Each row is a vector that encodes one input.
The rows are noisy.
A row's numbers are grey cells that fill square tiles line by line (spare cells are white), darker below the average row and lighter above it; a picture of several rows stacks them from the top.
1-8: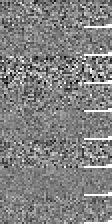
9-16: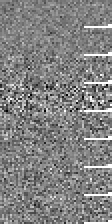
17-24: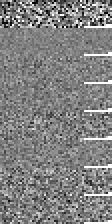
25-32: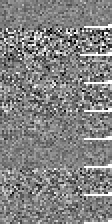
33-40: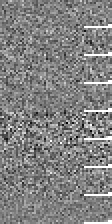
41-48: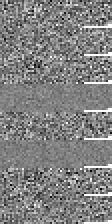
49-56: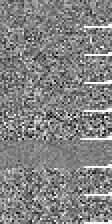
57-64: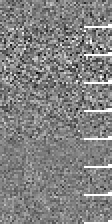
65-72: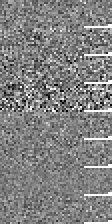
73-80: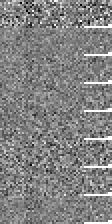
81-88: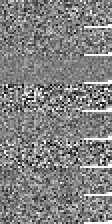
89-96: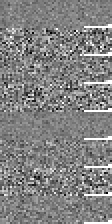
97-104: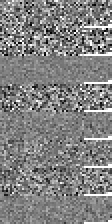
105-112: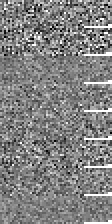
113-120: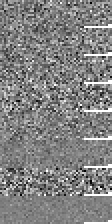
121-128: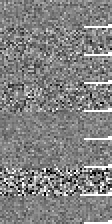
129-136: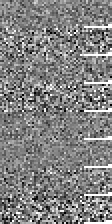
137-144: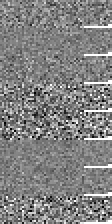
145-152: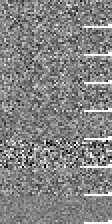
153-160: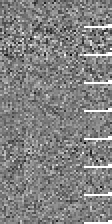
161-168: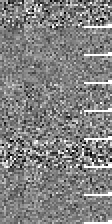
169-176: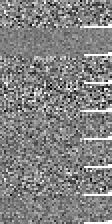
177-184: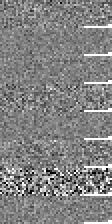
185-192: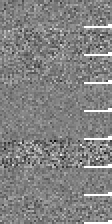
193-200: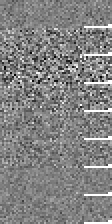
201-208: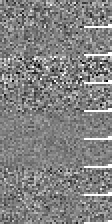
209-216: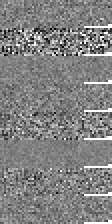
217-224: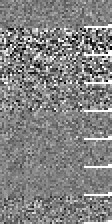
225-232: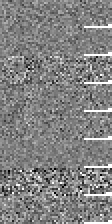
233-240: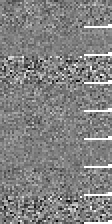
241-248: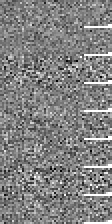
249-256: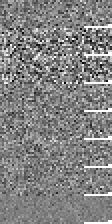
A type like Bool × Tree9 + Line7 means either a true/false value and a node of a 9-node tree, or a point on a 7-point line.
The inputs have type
Bool × Bool × Bool × (Line8 + Line11).
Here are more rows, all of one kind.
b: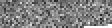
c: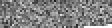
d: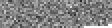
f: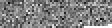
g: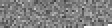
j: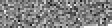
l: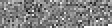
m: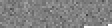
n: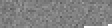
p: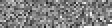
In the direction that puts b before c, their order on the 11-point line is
p, d, g, f, j, b, c, m, n, l.
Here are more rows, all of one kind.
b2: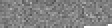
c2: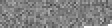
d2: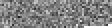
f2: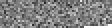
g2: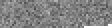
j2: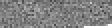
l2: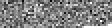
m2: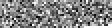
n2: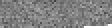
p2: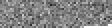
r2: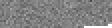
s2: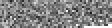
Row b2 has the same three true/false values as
l2, m2 and s2.
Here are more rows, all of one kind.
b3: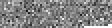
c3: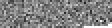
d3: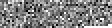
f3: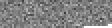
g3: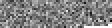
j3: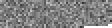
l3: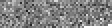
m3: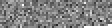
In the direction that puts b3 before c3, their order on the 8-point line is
m3, f3, l3, b3, j3, d3, g3, c3.
